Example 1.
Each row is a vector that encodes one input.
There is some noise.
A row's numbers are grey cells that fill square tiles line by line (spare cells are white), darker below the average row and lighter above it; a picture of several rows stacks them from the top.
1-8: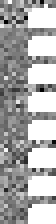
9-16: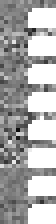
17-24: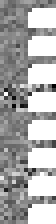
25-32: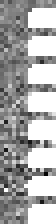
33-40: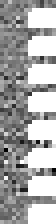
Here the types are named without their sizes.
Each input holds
a node of a tree.
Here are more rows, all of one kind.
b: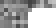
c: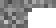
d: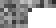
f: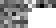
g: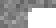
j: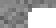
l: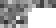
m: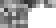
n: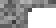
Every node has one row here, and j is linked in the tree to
d and l.
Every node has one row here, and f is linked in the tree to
c.
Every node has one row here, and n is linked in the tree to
d.
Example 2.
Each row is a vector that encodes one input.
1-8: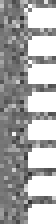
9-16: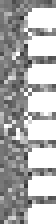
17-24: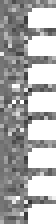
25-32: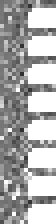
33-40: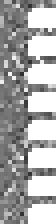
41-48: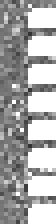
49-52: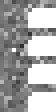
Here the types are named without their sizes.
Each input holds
a label.
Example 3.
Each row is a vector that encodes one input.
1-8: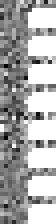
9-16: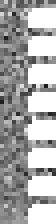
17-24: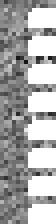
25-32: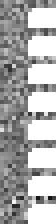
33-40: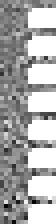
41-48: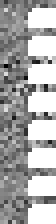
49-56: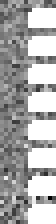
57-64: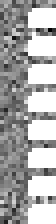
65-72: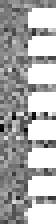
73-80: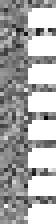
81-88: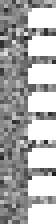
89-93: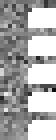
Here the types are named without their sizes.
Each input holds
a label.
